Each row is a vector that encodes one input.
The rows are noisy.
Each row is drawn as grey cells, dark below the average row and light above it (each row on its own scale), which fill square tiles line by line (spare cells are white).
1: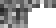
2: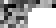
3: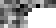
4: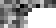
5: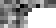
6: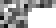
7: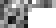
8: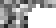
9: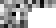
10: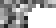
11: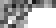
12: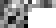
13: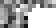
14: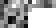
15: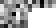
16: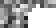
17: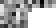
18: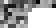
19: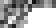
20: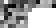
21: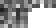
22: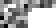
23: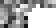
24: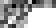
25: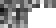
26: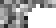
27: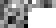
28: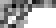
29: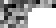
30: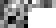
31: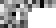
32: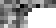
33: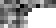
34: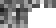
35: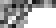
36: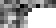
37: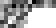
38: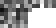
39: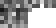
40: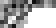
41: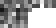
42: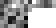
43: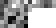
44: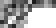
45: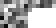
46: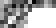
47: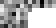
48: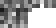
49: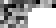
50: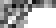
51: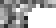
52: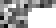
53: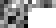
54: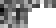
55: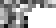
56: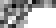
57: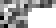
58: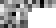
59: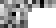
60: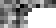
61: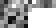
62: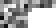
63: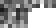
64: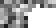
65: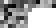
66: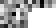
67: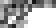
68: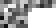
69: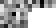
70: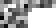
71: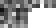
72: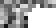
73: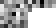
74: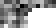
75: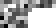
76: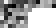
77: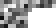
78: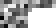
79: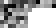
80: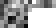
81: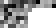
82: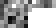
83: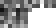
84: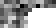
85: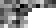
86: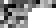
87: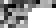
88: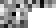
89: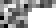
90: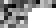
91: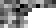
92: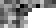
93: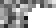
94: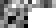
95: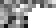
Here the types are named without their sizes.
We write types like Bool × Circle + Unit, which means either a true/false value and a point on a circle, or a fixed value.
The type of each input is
Bool × Bool × Bool.
